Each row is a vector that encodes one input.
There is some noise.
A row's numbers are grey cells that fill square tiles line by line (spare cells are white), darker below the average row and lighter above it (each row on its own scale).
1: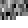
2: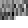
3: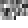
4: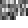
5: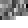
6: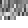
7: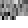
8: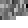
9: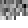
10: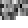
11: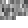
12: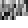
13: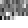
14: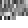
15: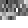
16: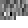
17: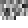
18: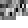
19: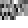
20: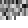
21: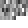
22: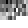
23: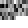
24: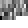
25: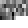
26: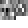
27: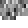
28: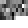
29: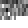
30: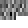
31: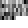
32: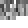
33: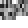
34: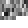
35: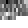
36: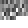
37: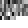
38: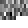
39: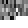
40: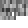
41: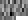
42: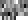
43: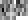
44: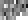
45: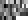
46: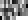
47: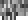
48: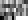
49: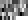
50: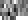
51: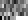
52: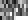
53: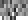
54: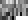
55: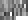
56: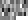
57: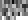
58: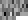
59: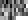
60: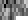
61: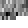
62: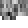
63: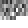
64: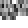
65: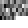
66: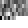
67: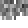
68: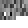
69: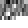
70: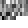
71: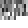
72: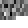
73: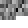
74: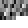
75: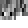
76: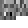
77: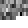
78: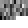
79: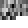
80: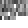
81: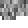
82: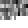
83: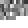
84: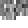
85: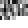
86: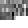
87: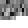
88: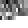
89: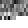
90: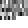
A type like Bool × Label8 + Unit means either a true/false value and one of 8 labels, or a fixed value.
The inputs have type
Bool × List2(Line6).
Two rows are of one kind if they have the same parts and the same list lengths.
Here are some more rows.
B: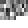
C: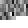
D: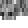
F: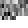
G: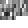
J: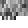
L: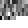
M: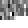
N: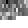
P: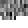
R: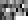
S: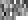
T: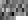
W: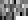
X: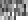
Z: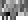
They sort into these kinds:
B, F, G, M, R, S, W, X
C, D, J, L, P, T, Z
N

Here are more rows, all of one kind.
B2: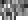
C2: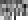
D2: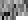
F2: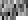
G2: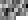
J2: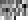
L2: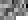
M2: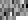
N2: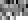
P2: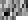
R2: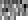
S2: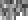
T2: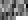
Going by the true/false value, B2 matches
D2, F2 and T2.
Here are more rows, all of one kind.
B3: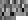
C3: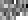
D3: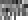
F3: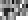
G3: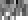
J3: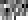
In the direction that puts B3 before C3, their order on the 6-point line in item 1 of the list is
J3, D3, F3, B3, C3, G3.
